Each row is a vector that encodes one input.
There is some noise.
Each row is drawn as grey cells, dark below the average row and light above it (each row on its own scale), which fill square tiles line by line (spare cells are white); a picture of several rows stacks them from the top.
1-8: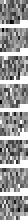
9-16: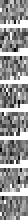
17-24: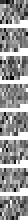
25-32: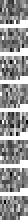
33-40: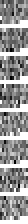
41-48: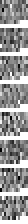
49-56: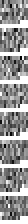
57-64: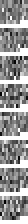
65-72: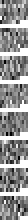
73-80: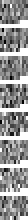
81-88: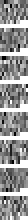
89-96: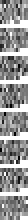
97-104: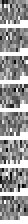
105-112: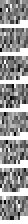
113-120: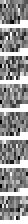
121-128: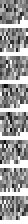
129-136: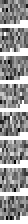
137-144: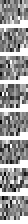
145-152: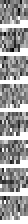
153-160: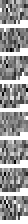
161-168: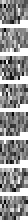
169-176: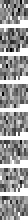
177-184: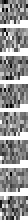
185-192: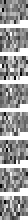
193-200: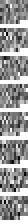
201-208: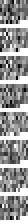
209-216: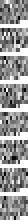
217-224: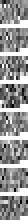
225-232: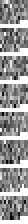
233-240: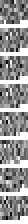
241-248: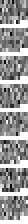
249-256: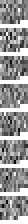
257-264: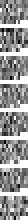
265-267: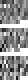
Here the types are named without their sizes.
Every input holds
three true/false values, together with a list of points on a line.
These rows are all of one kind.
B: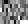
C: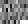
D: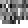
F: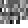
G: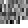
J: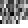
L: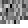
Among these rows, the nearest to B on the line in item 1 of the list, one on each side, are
G and J.
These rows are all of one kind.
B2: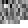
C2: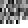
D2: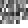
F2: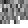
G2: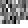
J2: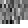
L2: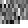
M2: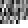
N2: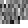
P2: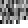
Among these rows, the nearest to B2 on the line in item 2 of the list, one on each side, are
G2 and J2.
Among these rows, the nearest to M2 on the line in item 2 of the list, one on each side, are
D2 and P2.
